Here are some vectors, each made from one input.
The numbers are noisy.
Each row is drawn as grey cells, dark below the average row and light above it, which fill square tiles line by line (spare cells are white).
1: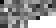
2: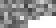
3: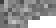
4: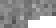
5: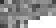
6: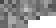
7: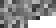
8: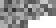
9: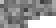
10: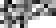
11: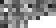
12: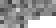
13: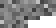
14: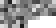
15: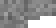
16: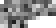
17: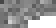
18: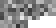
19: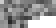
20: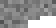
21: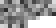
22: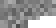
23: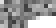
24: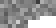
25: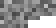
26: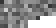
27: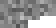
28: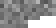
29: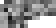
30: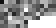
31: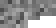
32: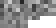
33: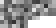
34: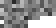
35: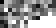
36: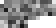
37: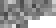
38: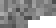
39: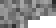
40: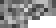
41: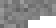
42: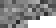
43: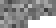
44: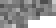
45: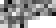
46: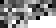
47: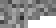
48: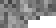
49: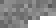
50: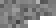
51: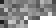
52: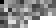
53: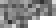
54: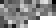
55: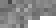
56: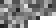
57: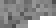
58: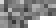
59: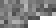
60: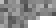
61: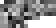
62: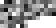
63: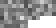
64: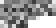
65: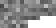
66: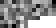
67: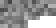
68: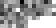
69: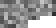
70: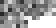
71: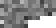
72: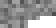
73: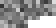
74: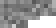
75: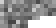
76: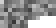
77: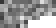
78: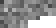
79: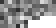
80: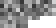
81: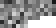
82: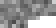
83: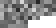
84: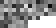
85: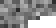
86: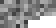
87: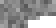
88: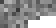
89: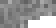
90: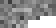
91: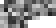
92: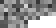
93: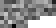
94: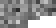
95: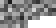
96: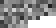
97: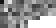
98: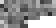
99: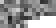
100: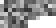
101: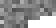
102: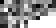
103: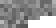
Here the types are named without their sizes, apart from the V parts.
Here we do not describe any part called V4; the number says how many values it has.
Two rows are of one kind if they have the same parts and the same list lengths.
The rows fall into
2 kinds.
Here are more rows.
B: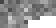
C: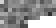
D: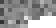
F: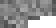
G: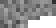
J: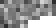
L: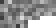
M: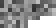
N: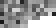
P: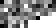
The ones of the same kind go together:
B, D, F
C, G, J, L, M, N, P

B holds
a point on a line and a value of V4.
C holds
a point on each of two lines and a true/false value.
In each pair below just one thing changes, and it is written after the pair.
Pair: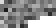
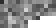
the value of V4
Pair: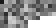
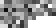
the place on the line
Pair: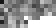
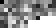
the value of V4
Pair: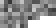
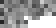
the value of V4
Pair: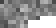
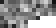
the value of V4
